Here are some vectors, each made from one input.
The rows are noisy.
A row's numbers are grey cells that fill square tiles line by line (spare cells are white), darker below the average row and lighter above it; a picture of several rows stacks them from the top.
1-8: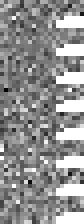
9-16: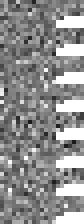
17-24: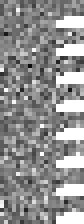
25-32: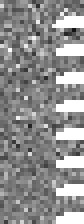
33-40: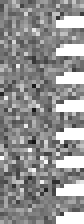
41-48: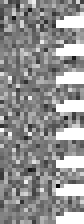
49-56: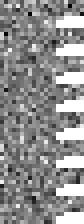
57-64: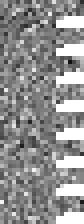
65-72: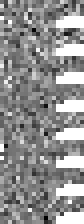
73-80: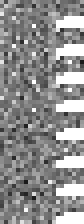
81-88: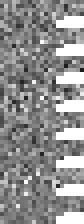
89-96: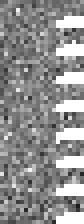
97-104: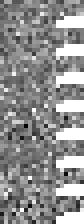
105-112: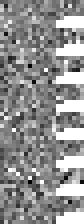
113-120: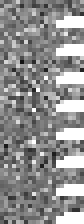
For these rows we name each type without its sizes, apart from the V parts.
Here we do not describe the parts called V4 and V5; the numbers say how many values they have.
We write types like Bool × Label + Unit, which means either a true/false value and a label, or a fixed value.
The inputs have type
Bool × V4 + Line × V5.
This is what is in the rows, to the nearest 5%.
About 65% of them hold a point on a line and a value of V5. The rest hold a true/false value and a value of V4.
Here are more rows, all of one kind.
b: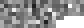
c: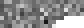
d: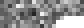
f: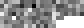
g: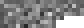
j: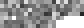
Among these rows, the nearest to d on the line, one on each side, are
f and g.
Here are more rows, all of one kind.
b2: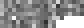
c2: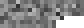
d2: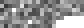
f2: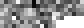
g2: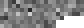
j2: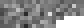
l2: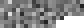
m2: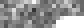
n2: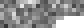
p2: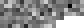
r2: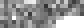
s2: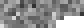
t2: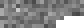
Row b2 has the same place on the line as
f2, m2, n2 and r2.
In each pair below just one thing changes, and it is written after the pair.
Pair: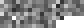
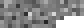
the place on the line
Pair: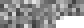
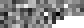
the place on the line
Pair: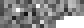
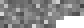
the place on the line
